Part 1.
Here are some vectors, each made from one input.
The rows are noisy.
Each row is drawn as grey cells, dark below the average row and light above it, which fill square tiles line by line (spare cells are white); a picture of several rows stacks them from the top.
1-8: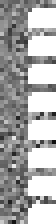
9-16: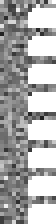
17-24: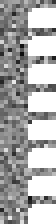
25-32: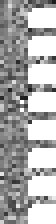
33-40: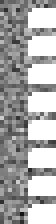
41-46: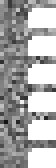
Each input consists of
three true/false values.
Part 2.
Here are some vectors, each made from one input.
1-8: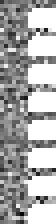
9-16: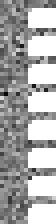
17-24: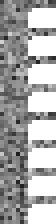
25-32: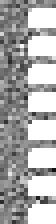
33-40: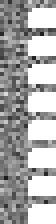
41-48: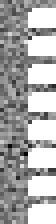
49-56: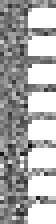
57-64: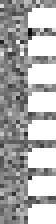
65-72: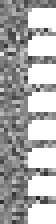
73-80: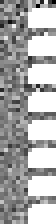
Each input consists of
four true/false values.
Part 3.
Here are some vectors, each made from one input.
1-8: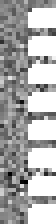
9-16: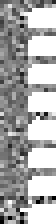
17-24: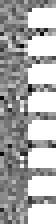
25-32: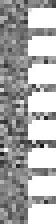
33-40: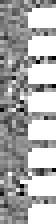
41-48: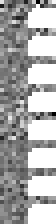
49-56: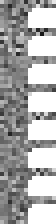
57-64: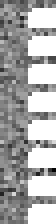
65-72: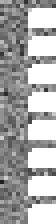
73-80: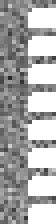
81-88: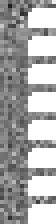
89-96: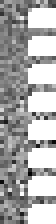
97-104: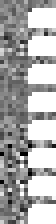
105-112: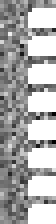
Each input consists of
three true/false values.
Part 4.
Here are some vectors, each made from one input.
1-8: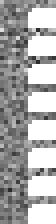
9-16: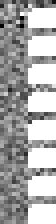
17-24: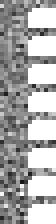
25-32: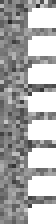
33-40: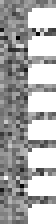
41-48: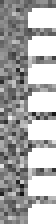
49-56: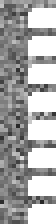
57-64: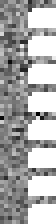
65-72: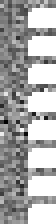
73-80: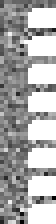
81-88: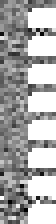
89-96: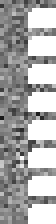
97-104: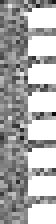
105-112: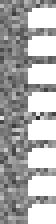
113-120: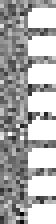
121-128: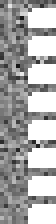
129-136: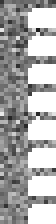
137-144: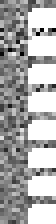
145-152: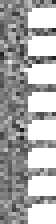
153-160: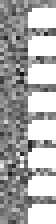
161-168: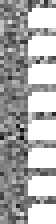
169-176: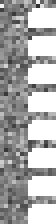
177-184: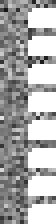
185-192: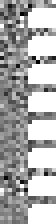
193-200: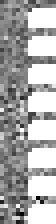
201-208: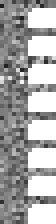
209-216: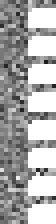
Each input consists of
three true/false values.
